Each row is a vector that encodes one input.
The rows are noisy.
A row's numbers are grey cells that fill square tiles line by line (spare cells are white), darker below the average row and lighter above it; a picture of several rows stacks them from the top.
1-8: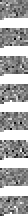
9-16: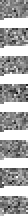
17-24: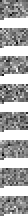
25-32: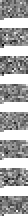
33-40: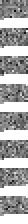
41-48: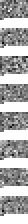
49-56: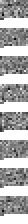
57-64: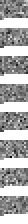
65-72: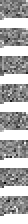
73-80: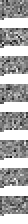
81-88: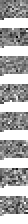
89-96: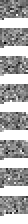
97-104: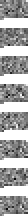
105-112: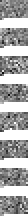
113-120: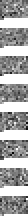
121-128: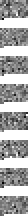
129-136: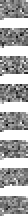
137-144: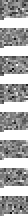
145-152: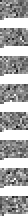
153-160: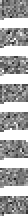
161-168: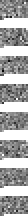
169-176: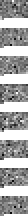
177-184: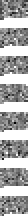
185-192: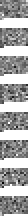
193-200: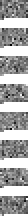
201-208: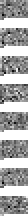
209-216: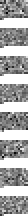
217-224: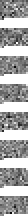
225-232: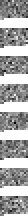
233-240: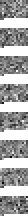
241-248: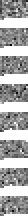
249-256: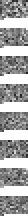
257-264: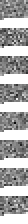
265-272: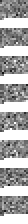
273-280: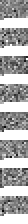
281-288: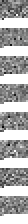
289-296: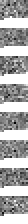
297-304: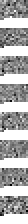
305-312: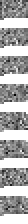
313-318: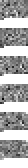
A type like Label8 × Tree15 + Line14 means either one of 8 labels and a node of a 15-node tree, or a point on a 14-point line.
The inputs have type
Line3 × Line7 + Line16.
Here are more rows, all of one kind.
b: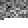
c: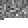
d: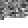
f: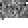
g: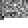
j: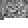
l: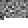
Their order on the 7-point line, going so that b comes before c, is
g, j, l, b, c, d, f.
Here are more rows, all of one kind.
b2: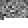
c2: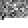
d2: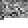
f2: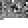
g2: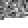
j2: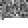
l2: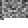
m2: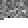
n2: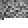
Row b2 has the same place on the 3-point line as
l2, m2 and n2.
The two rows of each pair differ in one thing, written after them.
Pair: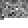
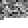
the place on the 7-point line
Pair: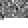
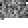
the place on the 7-point line
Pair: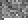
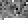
the place on the 3-point line
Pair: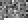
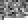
the place on the 3-point line
